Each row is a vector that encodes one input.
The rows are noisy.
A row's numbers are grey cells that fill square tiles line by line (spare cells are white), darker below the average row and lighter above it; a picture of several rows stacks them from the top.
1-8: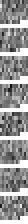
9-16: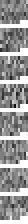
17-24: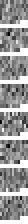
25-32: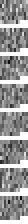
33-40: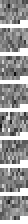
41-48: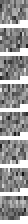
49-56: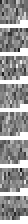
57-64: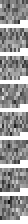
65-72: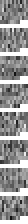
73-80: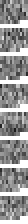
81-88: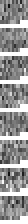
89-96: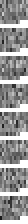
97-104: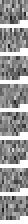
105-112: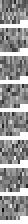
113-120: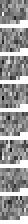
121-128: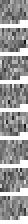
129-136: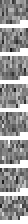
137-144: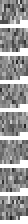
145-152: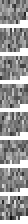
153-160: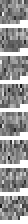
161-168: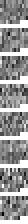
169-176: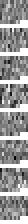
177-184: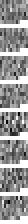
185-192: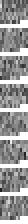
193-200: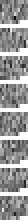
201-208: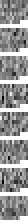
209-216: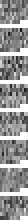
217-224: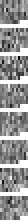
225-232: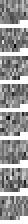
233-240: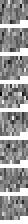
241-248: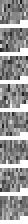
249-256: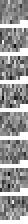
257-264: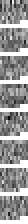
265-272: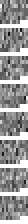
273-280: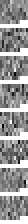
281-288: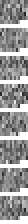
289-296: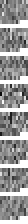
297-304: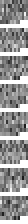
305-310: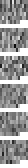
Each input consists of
either a point on a 6-point circle and a point on a 6-point line, or a point on a 10-point circle and a true/false value, or a node of a 10-node tree.
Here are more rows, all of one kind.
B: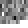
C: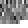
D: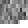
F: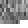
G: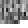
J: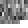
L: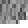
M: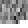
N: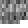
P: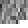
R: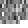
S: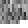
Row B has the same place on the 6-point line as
J, N and R.
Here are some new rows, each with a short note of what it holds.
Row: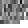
a point on a 10-point circle and a true/false value
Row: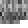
a point on a 6-point circle and a point on a 6-point line
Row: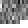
a point on a 10-point circle and a true/false value
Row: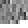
a point on a 6-point circle and a point on a 6-point line
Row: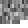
a point on a 10-point circle and a true/false value
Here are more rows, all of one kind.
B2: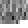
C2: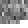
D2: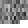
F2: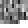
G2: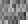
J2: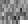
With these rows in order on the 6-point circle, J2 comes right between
C2 and D2.
